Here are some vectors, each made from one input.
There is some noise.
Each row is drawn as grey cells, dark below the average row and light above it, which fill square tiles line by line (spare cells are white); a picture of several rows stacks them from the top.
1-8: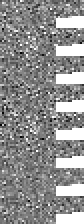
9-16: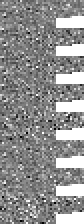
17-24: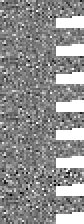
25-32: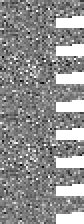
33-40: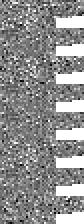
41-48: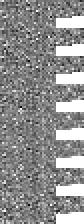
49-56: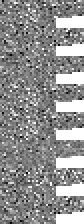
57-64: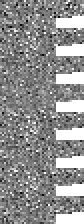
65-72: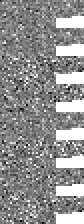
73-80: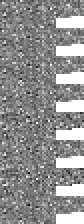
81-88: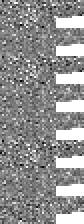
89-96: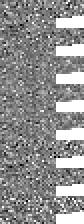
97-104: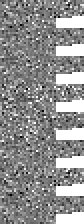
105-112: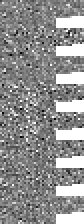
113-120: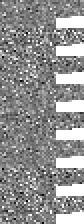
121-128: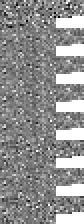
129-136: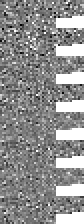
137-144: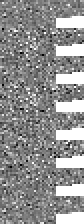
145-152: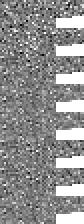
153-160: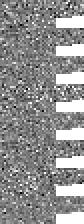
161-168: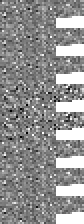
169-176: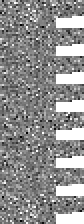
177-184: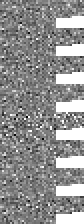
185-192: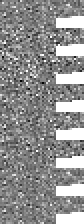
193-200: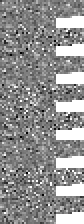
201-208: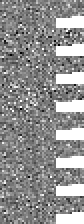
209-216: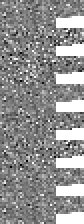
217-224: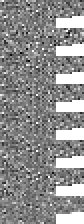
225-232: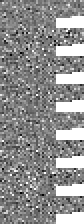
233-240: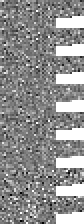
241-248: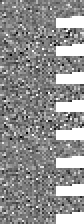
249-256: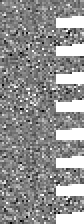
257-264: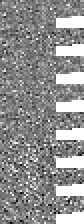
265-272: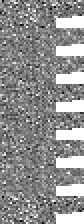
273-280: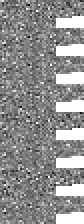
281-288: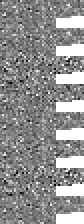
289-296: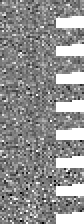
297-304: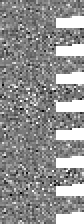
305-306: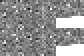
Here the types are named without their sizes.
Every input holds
a label.
